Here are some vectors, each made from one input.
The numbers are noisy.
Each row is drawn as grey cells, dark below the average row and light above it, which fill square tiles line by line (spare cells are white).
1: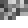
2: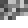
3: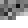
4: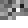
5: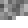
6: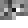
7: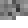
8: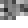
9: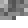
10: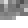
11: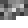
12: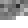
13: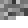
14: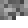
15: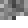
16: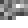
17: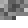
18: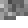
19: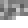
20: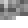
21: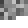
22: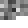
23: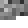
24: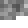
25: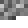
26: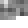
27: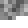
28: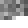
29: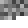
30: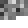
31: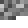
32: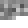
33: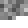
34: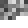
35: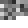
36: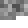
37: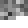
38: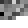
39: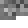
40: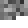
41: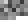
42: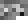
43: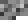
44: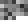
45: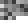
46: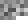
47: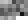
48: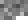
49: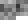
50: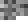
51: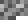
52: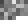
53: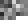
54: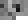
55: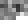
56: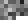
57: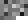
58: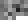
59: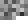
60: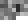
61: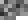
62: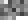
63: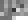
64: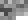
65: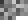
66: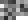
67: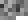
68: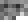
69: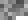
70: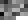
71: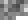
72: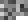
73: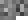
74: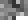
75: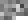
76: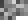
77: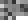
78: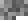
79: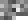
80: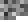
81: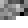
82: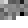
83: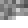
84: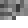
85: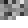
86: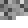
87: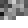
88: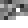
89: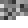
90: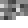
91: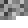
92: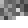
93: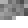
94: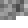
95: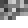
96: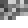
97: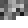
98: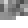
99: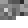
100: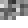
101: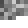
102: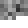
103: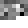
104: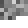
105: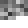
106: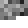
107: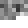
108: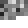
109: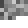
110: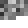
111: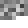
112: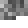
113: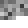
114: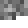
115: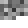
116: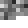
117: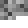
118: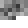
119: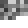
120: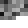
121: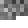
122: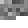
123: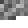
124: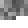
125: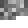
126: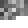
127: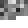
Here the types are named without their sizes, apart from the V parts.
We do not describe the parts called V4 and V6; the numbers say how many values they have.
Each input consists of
a value of V4 and a value of V6, together with a list of points on a line.
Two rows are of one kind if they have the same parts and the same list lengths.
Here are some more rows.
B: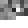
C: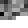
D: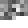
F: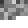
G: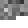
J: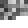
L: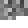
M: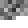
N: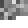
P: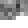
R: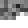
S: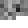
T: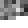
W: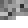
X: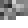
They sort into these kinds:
B, D, G, M, P, T
C, F, J, N, X
L, R, S, W

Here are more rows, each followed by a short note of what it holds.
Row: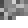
a value of V4 and a value of V6, together with the empty list
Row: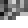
a value of V4 and a value of V6, together with the empty list
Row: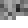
a value of V4 and a value of V6, together with a list of one item
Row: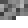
a value of V4 and a value of V6, together with the empty list
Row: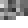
a value of V4 and a value of V6, together with a list of two items
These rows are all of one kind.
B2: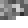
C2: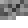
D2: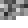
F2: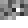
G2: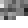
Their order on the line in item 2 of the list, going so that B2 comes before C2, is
G2, B2, C2, D2, F2.
